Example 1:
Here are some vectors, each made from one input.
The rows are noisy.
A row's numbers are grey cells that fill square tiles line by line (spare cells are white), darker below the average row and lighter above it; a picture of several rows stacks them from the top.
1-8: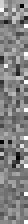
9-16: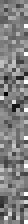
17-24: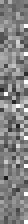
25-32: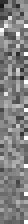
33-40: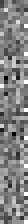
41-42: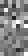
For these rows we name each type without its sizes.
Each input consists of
a point on a line.
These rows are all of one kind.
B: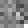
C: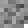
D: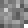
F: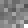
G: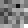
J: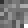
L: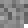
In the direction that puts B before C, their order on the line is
D, J, F, B, L, C, G.
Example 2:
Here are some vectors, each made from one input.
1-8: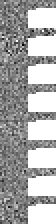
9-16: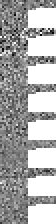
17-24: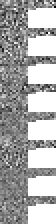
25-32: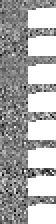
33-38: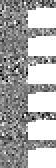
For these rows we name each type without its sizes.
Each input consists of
a point on a circle.
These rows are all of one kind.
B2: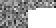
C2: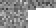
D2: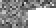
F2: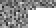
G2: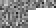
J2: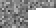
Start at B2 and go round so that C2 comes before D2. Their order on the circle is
B2, G2, C2, D2, F2, J2.
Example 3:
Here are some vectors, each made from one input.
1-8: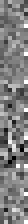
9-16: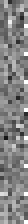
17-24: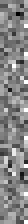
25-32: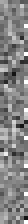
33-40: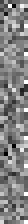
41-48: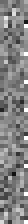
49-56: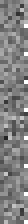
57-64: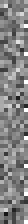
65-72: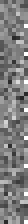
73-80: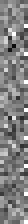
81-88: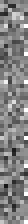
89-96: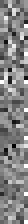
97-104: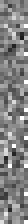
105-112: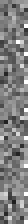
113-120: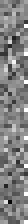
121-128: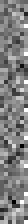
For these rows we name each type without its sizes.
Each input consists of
a label.
